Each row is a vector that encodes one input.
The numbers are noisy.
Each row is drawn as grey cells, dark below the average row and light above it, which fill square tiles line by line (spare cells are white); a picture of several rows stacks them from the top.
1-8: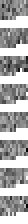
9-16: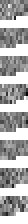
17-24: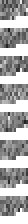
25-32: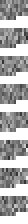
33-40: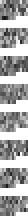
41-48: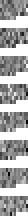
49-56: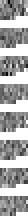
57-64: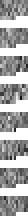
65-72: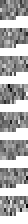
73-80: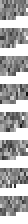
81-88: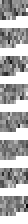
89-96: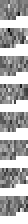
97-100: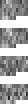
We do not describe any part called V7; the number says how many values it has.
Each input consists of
a point on a 5-point line and a value of V7, together with either a fixed value, or four true/false values.
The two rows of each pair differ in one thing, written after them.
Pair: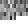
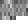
the value of V7
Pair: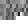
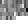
one of the four true/false values
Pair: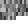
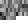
one of the four true/false values
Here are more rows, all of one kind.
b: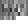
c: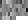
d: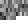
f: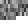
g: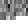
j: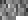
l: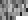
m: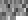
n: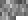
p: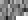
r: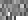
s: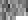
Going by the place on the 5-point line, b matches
m, p and r.
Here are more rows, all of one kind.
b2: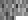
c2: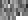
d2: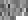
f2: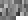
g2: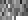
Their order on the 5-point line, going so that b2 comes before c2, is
d2, b2, g2, c2, f2.
